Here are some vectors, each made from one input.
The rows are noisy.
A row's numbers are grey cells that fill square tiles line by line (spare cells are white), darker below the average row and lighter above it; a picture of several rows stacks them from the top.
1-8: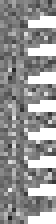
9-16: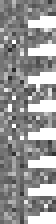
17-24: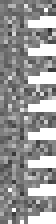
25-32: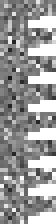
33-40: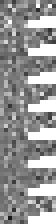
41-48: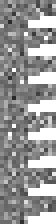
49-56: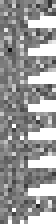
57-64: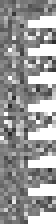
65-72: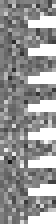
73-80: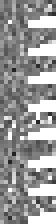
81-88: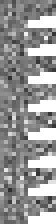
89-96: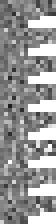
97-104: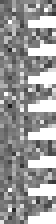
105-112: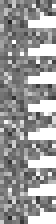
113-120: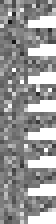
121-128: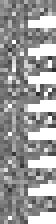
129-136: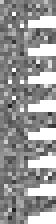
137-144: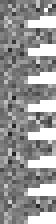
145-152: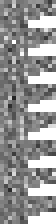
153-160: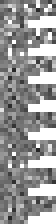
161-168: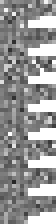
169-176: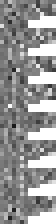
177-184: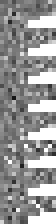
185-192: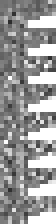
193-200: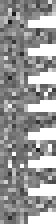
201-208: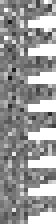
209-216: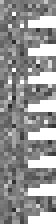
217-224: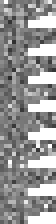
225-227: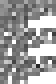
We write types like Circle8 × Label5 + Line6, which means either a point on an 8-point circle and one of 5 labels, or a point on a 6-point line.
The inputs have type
Line9.
